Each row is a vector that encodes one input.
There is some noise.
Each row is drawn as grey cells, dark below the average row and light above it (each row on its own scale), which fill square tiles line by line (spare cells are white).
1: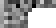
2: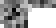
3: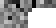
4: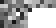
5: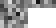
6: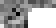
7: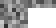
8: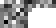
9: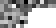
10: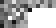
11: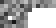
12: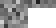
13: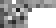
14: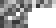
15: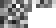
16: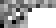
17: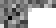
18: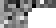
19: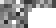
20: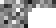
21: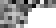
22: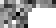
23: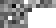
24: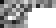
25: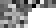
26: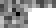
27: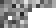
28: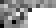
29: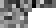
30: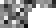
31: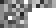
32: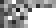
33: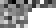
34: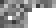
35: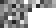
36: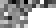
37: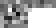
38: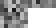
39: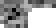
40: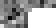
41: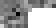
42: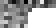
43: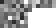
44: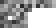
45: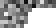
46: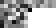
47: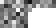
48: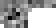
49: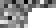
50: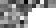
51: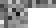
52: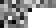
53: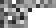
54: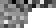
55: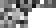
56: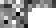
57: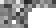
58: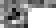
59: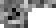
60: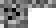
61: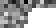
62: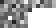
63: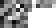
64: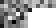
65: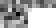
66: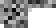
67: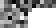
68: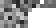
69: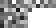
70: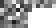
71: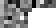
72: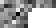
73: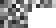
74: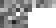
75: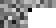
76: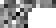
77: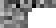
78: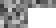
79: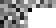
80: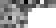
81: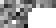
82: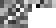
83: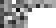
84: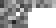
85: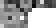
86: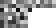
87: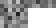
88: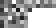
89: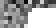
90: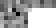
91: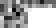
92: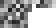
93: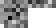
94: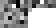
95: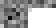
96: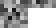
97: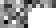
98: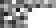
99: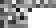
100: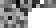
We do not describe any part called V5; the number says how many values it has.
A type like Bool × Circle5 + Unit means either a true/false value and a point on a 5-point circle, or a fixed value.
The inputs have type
Bool × (Line4 + V5).
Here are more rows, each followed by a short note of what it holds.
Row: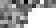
a true/false value and a value of V5
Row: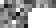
a true/false value and a value of V5
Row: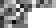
a point on a 4-point line and a true/false value
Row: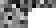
a true/false value and a value of V5
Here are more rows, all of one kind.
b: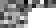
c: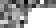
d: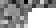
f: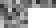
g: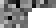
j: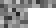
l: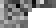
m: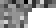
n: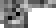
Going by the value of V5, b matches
c, d and m.
